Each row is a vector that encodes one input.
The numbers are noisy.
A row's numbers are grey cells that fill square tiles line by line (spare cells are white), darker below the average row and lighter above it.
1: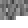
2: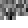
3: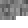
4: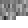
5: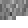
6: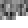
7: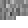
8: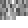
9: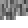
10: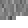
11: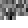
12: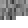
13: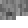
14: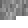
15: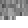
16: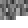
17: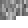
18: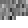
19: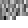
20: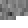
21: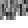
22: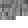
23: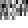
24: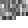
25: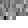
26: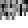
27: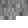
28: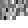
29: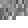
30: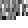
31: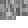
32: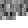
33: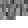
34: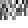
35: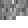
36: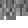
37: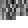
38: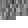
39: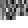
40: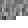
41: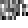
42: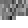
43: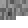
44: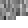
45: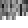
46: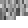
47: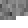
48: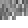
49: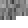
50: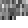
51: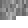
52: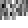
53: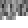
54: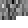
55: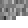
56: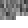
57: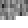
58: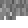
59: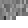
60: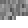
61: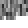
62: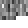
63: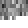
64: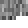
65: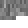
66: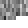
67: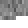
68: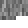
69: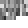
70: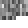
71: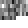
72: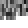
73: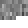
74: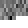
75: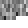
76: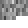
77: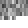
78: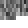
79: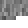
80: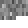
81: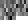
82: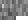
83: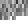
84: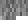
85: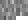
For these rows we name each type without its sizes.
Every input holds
a label, together with a list of points on a line.
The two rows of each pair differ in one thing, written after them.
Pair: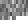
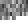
the place on the line in item 2 of the list
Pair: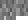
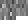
the place on the line in item 1 of the list
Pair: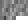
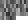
the place on the line in item 2 of the list
